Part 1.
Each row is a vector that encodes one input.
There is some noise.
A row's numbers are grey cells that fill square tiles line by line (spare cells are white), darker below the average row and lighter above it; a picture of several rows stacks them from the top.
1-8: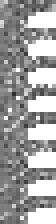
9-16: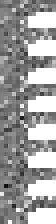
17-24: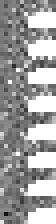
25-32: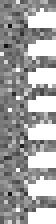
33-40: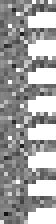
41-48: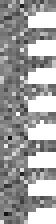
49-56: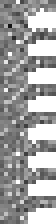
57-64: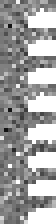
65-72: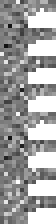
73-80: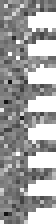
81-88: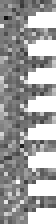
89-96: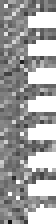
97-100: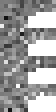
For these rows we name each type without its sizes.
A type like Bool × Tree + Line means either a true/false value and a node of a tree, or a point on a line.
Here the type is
Line.
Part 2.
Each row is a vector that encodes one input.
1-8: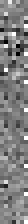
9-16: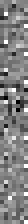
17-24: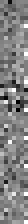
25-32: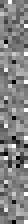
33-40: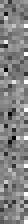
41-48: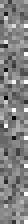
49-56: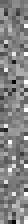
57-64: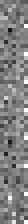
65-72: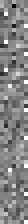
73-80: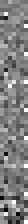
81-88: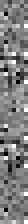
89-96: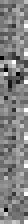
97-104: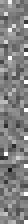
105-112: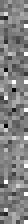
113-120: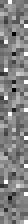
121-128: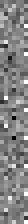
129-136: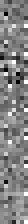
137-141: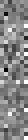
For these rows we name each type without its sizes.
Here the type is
Circle + Unit.
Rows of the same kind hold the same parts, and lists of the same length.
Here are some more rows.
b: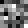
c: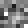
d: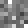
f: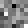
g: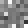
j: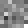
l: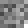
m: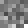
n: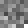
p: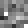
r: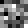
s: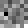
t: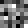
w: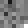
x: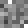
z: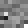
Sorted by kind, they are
b, r, t
c, d, f, g, j, l, m, n, p, s, w, x, z

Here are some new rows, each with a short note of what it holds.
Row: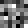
a fixed value
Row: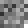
a point on a circle
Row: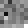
a point on a circle
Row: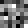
a fixed value
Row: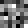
a fixed value
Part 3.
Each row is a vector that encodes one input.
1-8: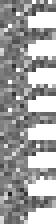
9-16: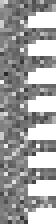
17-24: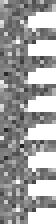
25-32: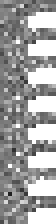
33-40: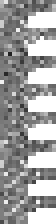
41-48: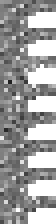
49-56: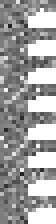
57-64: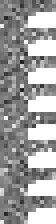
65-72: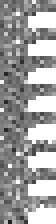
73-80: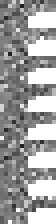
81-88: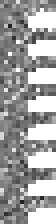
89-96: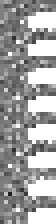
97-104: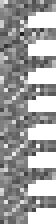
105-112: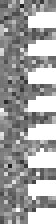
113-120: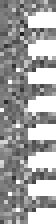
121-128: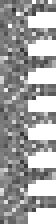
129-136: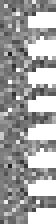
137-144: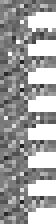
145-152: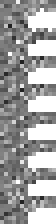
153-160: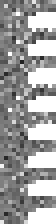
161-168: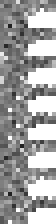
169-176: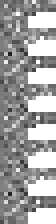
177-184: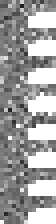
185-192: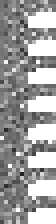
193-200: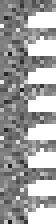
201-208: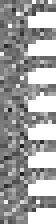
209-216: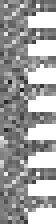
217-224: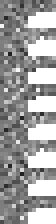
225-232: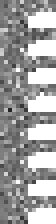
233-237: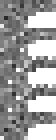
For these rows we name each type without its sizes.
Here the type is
Line.
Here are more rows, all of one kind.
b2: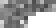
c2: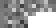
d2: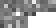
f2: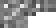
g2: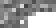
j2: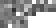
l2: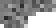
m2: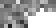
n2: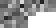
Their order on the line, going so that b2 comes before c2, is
j2, d2, f2, g2, b2, l2, n2, c2, m2.
